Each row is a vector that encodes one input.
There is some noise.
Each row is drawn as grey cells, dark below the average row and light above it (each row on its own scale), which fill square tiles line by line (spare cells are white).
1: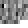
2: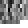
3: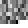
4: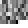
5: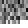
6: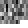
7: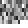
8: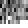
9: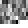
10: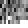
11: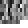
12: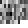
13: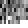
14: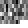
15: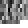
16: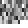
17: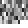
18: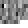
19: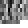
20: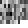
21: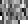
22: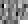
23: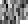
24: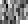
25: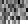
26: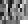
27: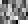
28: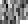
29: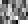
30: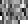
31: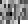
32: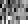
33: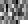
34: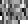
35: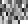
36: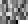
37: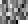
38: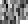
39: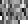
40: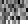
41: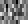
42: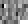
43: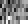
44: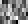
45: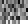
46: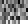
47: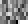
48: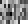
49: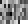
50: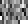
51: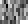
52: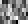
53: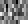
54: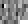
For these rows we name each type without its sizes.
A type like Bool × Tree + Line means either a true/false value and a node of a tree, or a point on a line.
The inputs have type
Tree.
